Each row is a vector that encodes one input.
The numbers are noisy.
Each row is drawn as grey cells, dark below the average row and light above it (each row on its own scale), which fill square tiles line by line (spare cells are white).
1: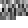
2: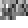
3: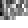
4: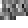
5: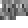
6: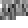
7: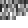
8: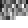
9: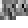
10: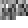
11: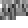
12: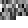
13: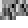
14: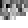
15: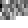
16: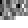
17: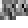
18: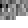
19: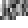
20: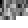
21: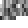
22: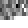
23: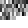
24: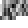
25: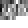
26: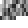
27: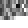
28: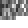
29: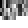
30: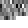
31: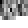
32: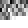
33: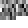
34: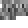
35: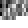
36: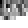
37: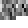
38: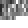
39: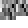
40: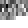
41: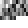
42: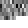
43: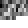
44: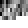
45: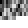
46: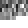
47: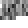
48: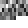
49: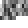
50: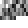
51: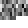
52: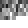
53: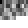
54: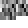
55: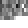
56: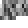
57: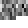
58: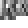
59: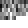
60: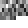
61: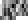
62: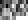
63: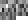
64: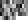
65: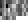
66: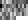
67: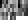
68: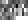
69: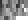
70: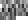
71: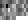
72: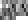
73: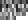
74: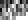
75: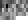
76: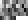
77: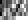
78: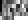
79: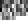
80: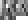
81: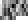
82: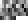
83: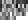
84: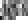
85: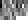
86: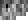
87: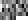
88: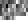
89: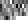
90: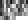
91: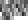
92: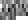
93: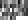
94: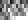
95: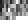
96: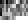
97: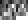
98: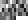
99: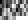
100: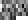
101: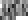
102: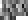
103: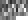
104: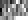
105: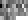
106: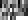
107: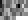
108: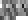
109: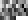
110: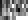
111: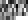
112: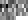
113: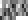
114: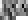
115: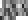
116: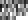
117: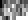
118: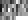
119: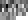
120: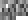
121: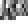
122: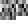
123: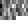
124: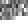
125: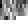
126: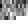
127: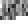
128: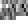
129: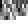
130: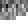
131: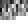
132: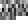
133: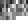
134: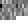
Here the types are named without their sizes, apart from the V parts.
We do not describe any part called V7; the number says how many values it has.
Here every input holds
a list of items, each a true/false value and a value of V7.
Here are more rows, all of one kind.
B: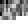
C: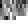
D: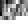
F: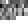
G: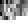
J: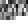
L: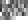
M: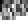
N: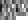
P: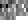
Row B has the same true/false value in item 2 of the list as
C, G, L and M.
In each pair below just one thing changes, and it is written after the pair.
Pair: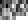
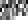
the value of V7 in item 2 of the list
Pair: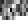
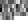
the true/false value in item 2 of the list
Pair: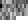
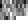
the value of V7 in item 2 of the list
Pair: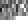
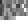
the true/false value in item 1 of the list
